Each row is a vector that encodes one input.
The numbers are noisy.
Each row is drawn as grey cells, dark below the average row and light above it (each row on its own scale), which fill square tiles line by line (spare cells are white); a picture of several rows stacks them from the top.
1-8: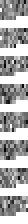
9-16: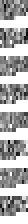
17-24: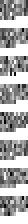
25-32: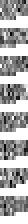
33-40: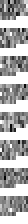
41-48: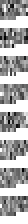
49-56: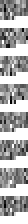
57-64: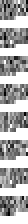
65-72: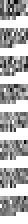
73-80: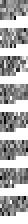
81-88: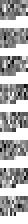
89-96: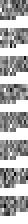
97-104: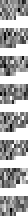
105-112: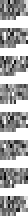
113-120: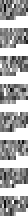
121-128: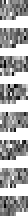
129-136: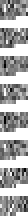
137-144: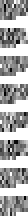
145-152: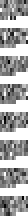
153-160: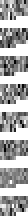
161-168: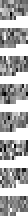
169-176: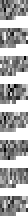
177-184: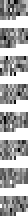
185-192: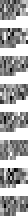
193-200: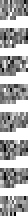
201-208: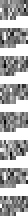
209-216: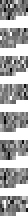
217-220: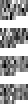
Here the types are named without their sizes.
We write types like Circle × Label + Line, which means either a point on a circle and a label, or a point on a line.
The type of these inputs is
(Circle + Unit) × Tree + Line.
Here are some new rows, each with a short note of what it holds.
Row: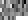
a point on a circle and a node of a tree
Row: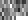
a point on a circle and a node of a tree
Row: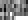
a node of a tree
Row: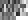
a point on a line
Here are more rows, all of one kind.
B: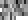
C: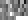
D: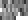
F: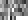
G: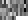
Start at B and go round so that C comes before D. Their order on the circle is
B, C, G, D, F.
